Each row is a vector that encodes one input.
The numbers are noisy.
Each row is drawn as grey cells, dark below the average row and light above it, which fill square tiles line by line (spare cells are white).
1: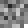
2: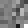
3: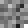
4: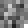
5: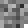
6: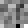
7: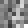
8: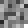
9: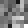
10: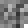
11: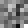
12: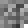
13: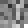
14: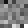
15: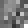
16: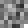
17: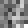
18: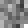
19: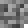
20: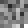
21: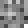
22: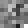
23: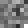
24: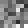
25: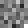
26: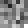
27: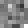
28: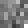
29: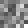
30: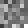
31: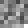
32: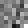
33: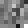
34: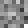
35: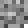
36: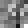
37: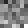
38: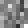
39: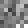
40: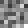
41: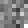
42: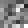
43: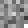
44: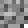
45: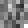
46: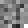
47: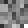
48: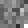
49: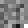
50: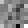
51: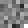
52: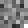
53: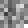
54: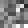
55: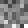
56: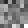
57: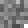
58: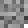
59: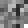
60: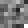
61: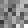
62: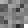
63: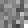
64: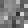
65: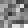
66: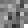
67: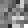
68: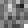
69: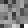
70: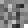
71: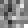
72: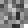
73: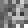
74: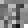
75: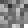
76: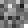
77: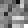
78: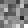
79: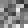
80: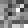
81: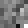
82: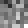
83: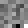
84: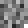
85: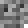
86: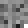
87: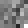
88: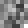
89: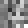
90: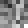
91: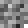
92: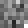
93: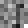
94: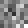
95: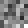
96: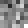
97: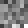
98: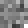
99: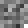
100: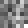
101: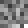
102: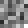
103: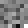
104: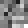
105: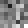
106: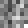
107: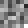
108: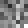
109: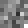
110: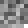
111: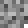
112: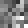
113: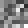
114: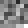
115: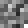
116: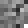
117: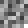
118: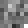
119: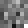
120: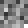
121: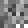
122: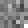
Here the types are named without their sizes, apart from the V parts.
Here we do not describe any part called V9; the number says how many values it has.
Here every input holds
either a fixed value, or a node of a tree, or a true/false value and a value of V9.
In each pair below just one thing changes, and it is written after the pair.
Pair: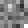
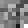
the value of V9
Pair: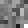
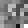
the true/false value
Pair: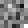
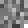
the true/false value
